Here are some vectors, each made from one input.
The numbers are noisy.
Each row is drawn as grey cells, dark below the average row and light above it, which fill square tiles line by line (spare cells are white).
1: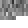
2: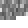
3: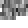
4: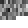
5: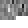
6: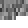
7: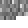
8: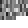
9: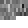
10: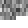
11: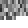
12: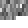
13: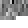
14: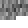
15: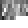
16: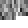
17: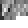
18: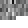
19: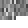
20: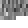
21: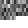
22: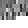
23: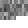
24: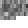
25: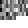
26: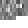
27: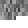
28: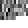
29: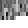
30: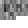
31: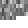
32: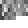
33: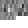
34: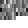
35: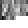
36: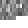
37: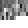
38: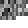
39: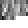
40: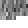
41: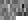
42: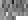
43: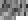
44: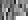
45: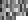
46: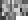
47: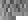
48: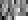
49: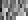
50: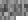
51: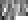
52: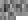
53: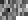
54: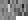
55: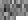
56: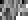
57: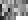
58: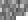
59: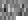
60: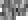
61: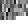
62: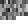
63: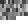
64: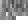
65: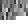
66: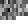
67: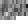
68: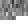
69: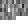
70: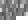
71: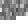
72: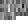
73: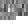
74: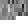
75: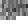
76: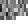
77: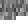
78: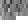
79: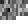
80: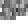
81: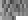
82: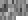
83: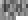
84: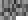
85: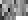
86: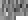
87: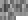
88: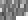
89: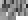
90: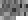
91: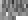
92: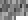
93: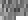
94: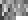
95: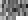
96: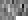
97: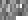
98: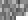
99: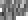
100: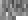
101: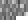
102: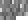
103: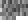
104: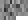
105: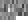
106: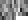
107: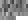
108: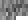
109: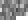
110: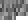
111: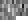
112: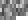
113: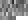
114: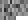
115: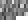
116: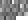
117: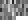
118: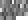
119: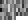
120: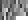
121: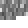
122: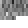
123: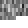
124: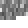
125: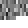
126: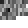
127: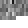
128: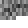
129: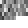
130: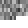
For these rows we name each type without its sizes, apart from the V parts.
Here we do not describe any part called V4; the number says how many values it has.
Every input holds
either a true/false value and a value of V4, or a list of points on a line.
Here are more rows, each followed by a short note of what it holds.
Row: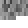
a list of two items
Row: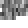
a list of one item
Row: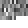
a list of three items
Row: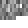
a list of one item
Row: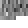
a list of three items
